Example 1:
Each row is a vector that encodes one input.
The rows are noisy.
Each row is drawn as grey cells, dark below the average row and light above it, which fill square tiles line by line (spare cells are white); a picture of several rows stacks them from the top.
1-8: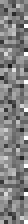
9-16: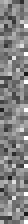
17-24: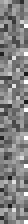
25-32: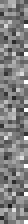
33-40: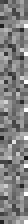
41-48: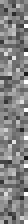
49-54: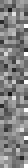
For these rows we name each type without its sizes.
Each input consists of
a label.
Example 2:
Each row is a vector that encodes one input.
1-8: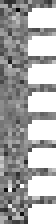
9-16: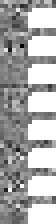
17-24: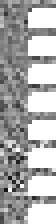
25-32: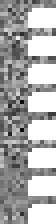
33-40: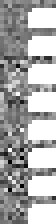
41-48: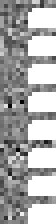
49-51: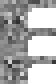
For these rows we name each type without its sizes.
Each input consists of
a point on a line.
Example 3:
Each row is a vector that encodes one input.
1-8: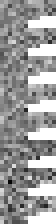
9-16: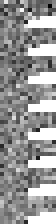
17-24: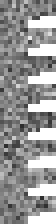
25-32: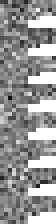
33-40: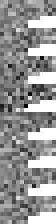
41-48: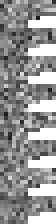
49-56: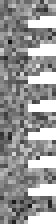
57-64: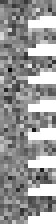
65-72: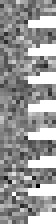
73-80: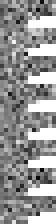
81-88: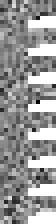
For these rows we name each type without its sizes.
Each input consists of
a label.
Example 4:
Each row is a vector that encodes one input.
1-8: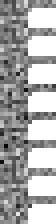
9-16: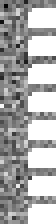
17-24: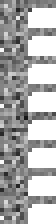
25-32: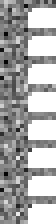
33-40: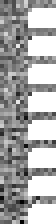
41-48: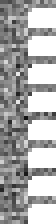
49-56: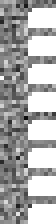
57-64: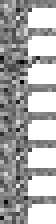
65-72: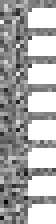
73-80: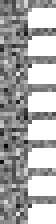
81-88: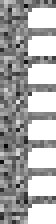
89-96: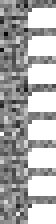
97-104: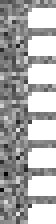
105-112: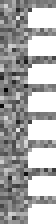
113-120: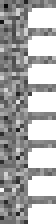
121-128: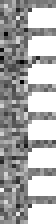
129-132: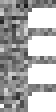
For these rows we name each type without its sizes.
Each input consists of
either a fixed value, or three true/false values.
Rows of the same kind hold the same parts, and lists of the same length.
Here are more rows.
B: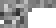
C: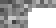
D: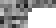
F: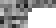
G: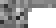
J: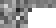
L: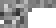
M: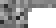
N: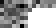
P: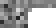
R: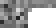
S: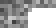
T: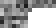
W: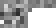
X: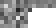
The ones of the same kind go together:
B, C, D, F, G, J, L, M, P, R, S, T, W, X
N

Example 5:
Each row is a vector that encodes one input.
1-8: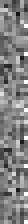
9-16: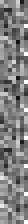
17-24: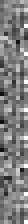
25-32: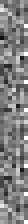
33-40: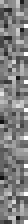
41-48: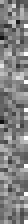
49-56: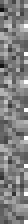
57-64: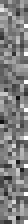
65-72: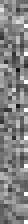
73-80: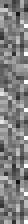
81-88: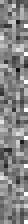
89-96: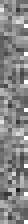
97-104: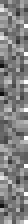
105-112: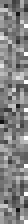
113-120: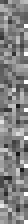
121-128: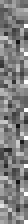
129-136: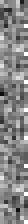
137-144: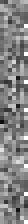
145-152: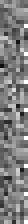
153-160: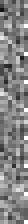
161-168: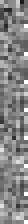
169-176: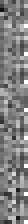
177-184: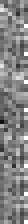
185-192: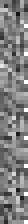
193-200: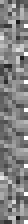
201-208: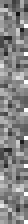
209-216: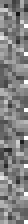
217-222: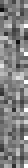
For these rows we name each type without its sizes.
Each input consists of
a node of a tree.
